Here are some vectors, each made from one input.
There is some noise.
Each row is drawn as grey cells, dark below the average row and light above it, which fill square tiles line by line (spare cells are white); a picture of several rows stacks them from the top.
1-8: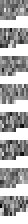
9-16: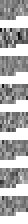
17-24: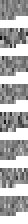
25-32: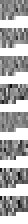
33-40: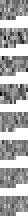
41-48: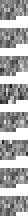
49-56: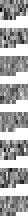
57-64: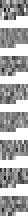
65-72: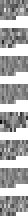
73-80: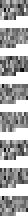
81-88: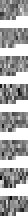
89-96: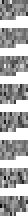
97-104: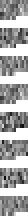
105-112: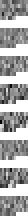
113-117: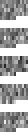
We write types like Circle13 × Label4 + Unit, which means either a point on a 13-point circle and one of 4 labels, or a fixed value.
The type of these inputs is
Tree10 + Tree11.
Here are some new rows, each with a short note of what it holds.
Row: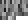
a node of a 10-node tree
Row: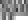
a node of an 11-node tree
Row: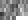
a node of an 11-node tree
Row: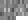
a node of an 11-node tree
